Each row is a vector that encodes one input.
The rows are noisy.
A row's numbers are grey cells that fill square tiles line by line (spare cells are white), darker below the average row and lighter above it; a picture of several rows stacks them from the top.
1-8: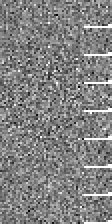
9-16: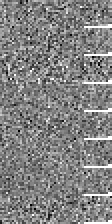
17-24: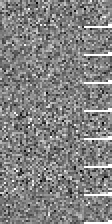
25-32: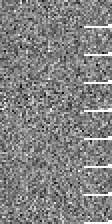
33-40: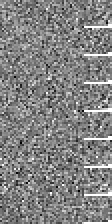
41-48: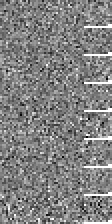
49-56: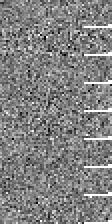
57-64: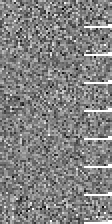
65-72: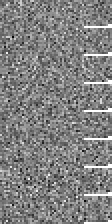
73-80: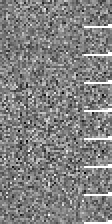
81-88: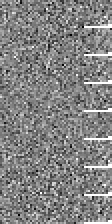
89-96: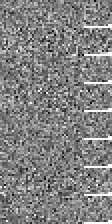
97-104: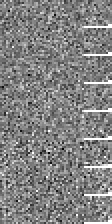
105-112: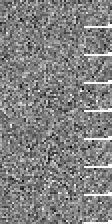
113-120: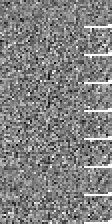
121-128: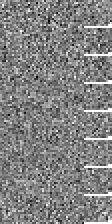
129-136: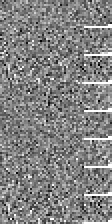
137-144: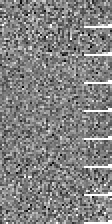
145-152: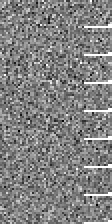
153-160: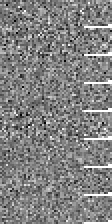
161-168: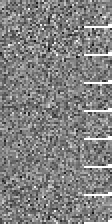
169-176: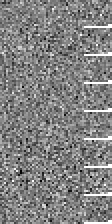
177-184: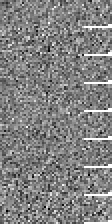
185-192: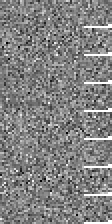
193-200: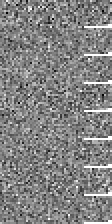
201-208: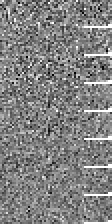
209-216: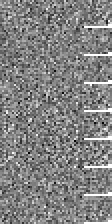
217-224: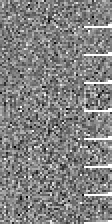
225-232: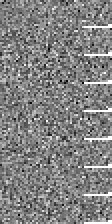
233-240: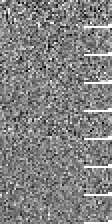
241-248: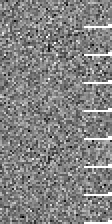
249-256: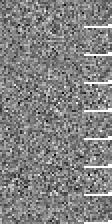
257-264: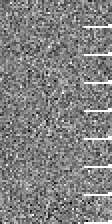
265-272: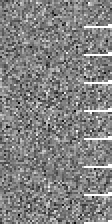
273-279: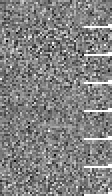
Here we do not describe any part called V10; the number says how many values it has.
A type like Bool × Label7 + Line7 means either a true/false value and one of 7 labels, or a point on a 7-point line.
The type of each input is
Bool × Bool × Bool × Line5 × V10 + List2(Circle6).
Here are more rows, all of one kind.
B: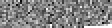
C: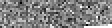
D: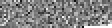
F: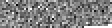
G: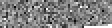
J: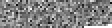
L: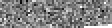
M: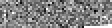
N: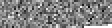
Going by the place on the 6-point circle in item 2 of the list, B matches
C, G and L.
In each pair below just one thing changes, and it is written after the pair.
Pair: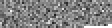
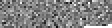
the value of V10
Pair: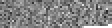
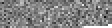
the place on the 5-point line
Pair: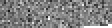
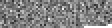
one of the three true/false values
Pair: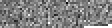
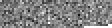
one of the three true/false values
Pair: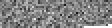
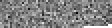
the value of V10
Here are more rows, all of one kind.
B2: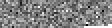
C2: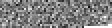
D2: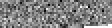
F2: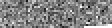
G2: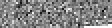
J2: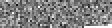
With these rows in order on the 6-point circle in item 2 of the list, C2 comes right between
D2 and J2.
